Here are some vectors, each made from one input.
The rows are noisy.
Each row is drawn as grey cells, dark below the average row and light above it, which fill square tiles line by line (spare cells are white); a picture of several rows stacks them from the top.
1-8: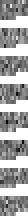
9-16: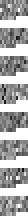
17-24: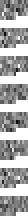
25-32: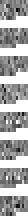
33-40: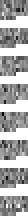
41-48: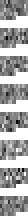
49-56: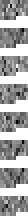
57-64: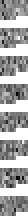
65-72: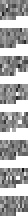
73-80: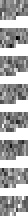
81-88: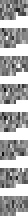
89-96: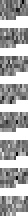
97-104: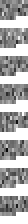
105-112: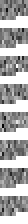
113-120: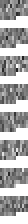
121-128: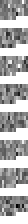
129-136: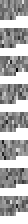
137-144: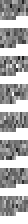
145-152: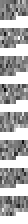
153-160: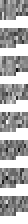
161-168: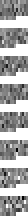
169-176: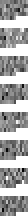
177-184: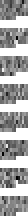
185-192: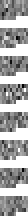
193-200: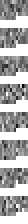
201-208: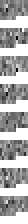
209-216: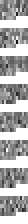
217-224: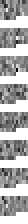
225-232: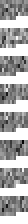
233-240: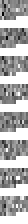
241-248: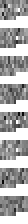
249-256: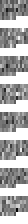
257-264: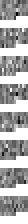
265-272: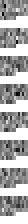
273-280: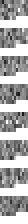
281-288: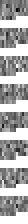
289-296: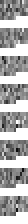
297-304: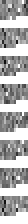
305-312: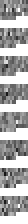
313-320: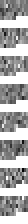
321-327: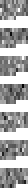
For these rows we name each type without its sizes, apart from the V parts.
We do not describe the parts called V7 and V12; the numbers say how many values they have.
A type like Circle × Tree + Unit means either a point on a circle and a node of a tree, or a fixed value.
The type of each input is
(Bool × Line + V7) × V12.
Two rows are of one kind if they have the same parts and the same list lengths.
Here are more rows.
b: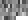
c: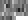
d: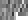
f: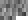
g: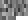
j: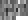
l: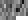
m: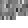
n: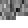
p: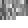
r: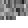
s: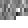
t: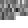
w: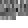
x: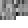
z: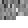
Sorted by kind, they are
b, p, s, x, z
c, d, f, g, j, l, m, n, r, t, w

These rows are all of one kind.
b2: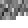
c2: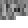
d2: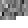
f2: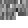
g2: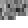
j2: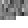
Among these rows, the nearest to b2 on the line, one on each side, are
c2 and g2.
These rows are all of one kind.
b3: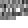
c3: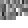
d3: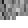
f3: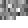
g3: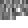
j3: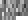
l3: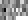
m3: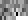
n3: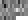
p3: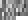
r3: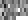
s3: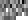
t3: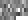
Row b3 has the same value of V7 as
c3, g3 and s3.
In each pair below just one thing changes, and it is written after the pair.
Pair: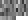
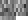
the place on the line
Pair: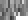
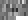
the value of V12
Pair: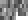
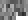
the place on the line
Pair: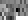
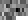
the place on the line
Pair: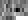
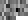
the value of V12
